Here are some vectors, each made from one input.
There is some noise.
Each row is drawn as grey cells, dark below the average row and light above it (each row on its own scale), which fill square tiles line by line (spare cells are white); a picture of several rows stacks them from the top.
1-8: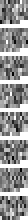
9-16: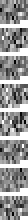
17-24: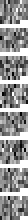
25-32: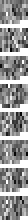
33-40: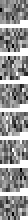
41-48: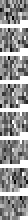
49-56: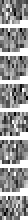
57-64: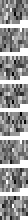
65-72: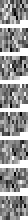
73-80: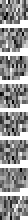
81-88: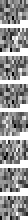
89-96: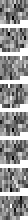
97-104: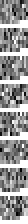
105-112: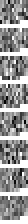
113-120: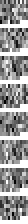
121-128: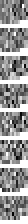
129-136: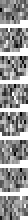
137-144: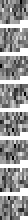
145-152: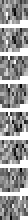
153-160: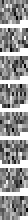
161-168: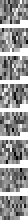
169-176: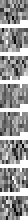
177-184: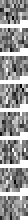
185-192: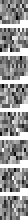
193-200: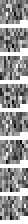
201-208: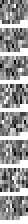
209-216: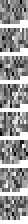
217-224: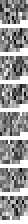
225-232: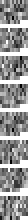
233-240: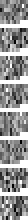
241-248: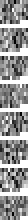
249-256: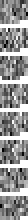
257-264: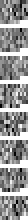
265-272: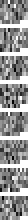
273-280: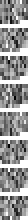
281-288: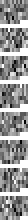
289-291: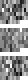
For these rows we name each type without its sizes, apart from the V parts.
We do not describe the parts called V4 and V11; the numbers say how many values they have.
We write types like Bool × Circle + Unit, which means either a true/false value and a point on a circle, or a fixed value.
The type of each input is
List(Line) + V4 × V11.
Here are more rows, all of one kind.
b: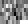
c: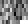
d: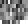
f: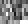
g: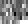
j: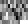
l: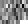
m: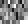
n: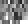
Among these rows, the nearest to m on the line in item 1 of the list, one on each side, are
d and n.
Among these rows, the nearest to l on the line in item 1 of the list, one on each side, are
c and j.
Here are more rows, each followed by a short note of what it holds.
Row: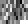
a list of three items
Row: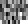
a list of one item
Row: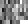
a value of V4 and a value of V11
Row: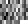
the empty list
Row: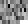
a list of two items
